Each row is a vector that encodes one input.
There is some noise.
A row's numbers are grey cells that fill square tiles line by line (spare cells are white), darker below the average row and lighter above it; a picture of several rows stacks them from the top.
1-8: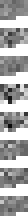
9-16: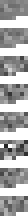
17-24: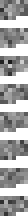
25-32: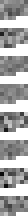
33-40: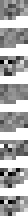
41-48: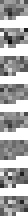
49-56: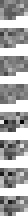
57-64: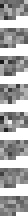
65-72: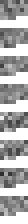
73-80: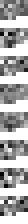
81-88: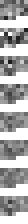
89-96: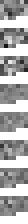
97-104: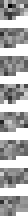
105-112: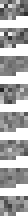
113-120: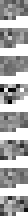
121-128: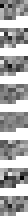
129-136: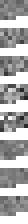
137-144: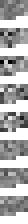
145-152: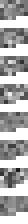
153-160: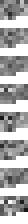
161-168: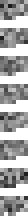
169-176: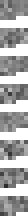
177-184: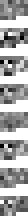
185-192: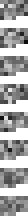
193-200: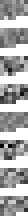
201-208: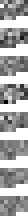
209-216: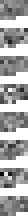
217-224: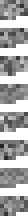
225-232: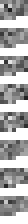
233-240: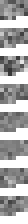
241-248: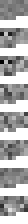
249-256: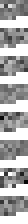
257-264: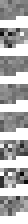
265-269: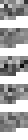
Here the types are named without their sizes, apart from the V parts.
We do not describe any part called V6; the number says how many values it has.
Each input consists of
a list of items, each a true/false value and a value of V6.
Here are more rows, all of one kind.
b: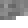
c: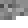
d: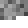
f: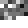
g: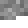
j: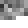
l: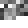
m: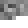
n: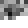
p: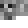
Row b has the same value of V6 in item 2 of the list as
f, l, m and n.
